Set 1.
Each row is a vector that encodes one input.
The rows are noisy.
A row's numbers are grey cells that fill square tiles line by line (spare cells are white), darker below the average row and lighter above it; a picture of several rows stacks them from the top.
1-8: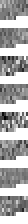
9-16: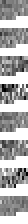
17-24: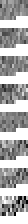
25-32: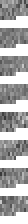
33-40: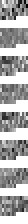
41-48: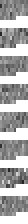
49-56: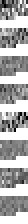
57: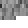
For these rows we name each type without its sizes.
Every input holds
a list of points on a line.
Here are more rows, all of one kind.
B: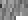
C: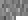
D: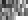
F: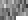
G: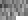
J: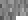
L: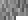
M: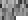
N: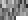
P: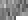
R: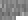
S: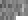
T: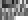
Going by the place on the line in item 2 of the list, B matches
N, P and R.
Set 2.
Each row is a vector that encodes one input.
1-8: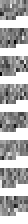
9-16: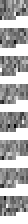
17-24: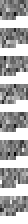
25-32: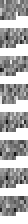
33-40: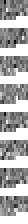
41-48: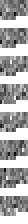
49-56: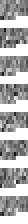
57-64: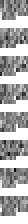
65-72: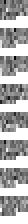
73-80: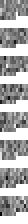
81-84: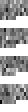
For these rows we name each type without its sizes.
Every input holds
either a point on a circle, or three true/false values.
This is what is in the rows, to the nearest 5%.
About 40% of them hold a point on a circle. The rest hold three true/false values.
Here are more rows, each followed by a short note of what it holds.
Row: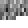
three true/false values
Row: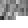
a point on a circle
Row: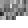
three true/false values
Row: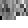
three true/false values
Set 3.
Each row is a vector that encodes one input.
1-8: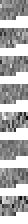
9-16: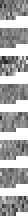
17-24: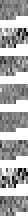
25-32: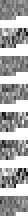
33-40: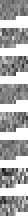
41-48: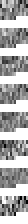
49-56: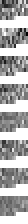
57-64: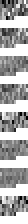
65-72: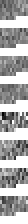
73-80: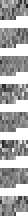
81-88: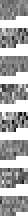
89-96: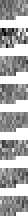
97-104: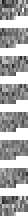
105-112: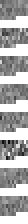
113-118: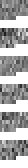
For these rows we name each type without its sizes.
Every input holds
a list of points on a line.
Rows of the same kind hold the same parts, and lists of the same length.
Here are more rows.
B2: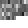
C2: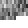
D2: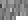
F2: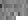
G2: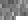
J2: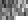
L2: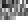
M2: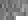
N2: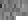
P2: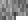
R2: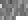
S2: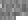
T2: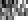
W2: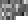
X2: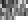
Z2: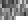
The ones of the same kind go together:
B2, W2
C2, D2, F2, L2, P2, S2
G2, J2, M2, N2, R2, T2, X2, Z2

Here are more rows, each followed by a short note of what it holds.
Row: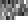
the empty list
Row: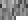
a list of two items
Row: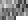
a list of two items
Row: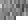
a list of two items
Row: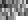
a list of two items
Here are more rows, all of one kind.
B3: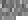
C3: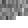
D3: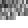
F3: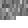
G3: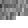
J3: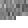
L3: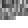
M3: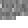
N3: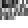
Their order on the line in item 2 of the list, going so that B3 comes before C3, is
N3, G3, M3, D3, J3, B3, F3, C3, L3.
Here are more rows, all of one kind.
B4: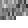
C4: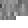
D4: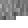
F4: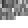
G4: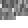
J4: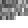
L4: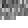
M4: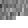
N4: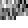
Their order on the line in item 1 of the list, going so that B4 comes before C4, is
D4, L4, G4, F4, N4, B4, J4, M4, C4.
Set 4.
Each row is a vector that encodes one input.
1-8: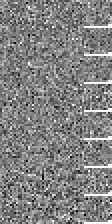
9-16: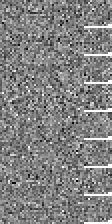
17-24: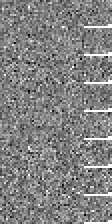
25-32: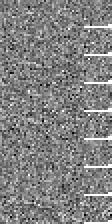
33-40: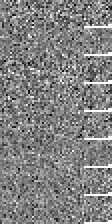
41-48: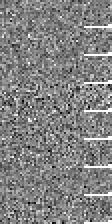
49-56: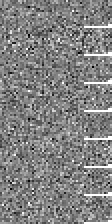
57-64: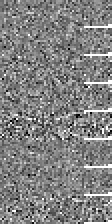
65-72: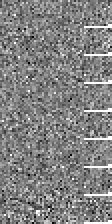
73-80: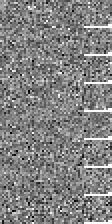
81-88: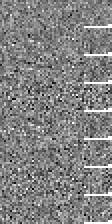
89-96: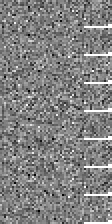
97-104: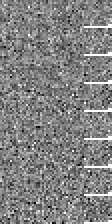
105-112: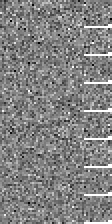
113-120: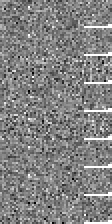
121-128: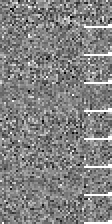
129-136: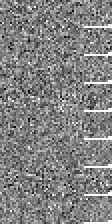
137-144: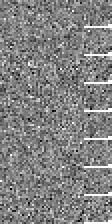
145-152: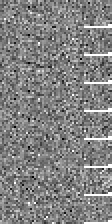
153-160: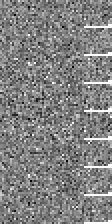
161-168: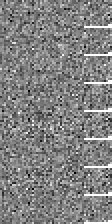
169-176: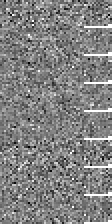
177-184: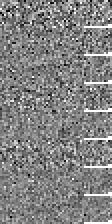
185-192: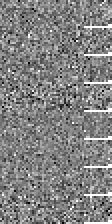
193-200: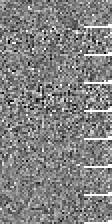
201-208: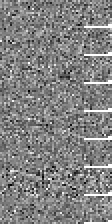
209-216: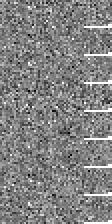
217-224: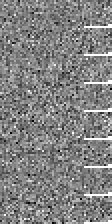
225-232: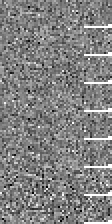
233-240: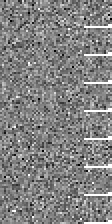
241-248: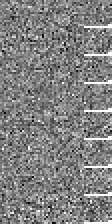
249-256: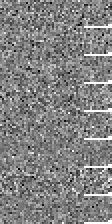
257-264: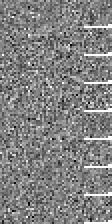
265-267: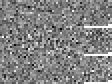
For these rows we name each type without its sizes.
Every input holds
a node of a tree, together with either a point on a circle, or a fixed value.
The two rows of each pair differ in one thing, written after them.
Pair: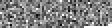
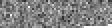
the place on the circle
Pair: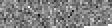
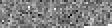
the node of the tree
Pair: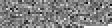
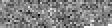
the place on the circle
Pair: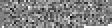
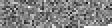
the node of the tree
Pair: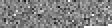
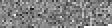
the node of the tree
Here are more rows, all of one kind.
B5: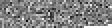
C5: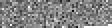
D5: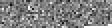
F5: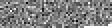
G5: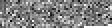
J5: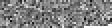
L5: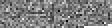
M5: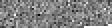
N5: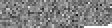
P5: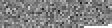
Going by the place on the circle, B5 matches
F5, L5, N5 and P5.
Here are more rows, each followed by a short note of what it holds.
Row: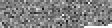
a point on a circle and a node of a tree
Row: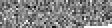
a node of a tree
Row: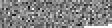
a node of a tree
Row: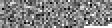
a point on a circle and a node of a tree
